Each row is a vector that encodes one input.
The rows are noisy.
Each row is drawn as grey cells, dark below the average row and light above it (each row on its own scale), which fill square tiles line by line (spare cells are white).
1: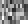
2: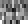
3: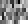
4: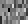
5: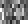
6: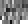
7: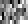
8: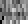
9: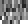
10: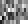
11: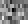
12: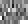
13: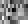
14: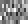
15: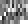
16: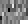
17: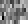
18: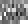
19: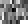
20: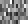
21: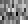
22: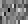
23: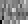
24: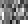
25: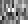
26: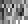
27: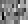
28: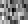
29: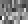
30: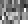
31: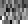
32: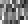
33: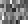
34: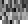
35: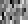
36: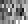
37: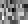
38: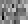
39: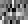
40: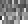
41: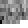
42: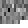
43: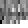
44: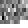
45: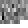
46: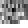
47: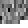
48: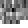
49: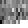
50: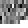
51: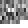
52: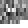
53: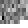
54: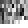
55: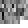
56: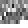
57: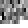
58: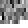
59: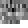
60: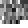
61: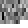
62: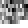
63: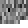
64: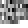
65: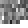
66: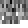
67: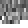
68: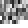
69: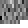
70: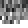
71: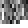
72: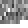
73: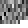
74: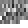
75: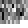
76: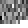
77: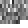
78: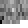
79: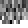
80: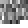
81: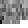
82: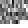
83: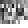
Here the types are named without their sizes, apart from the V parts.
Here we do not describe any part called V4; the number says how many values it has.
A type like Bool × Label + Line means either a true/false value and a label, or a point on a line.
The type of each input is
Bool × (Tree + V4).
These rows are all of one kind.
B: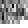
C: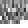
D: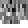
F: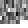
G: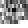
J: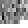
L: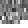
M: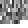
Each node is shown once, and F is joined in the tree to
C.
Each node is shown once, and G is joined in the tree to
D.
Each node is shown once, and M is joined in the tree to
C.
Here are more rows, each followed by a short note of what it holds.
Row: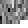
a true/false value and a value of V4
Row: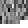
a true/false value and a value of V4
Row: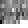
a true/false value and a value of V4
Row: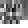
a node of a tree and a true/false value
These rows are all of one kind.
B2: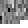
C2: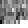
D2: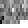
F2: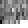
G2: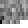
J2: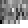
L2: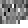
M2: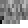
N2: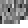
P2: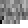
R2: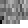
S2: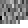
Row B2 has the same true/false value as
L2, N2 and S2.
